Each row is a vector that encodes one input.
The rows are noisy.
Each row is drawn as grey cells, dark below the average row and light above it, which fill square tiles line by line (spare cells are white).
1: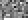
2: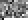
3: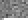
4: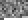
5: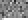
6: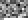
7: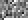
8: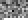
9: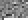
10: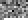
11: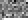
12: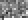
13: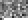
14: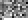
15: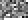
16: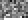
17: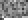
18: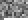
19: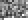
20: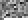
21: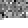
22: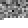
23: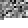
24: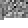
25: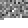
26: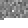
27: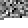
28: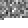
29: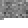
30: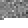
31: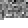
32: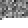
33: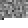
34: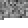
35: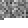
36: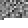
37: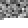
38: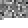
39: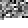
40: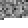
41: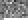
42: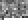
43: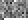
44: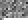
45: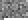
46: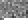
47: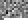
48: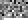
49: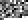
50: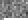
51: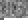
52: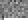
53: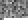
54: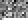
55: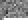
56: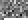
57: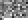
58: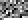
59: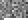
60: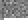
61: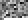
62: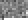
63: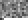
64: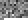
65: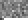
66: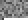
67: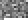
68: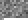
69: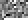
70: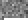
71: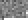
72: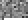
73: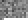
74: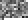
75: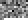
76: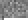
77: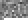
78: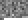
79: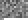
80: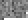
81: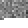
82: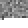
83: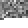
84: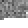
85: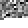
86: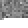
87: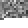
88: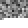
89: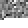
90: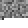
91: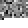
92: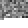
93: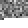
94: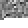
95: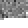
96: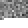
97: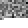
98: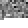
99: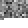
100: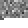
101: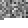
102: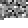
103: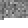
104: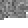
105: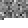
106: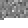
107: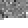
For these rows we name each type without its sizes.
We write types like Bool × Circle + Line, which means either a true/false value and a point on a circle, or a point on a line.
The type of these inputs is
List(Line).
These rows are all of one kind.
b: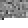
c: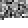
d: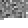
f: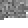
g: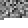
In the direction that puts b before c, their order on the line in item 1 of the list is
b, f, d, g, c.
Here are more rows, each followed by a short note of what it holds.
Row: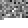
a list of one item
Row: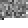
a list of two items
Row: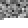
the empty list
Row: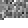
a list of one item
